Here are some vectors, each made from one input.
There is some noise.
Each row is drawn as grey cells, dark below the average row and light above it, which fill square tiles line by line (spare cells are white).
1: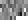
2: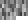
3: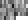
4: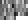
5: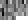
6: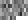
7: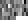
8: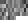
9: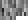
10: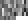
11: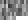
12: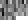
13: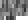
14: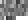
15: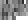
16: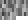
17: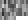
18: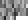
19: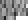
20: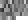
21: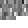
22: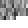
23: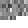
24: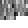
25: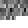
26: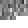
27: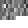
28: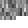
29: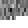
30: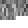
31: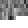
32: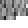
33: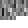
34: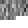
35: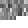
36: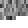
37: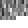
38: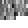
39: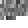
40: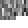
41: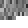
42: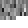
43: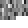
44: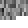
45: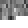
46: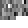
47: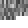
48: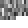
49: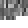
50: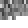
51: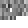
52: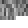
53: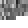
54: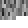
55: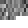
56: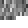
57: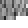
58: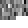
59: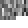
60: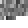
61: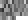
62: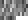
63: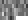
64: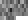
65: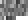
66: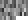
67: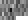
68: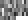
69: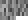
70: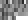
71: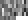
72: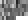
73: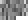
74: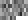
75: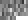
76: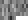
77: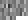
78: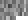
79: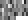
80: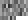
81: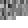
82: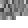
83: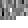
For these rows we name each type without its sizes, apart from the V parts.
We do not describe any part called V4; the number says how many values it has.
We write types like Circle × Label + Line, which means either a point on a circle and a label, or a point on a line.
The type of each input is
Bool × Circle × List(V4).
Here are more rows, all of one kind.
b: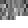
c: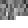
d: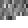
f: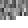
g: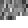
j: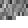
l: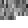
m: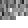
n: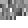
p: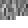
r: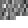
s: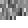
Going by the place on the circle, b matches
c, f, g and m.
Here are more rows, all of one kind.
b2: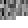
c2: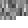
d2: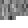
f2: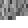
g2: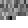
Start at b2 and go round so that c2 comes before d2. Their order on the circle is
b2, g2, c2, f2, d2.
